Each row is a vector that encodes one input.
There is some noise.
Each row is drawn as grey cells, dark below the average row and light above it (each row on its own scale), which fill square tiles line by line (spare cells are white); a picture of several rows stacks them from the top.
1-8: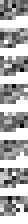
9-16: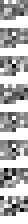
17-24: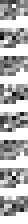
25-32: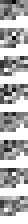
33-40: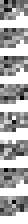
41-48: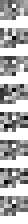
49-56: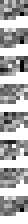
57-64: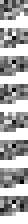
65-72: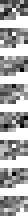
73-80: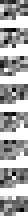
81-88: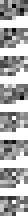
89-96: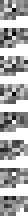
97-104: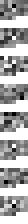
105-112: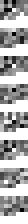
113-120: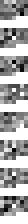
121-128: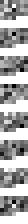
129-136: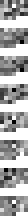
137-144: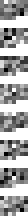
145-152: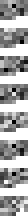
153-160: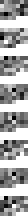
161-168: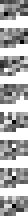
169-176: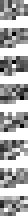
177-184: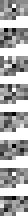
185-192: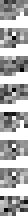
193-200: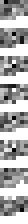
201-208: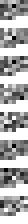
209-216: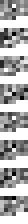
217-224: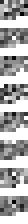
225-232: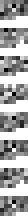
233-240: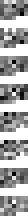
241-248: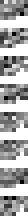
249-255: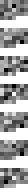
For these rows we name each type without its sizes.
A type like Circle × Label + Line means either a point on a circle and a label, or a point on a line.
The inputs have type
Bool × Bool × Bool × Bool × Label.
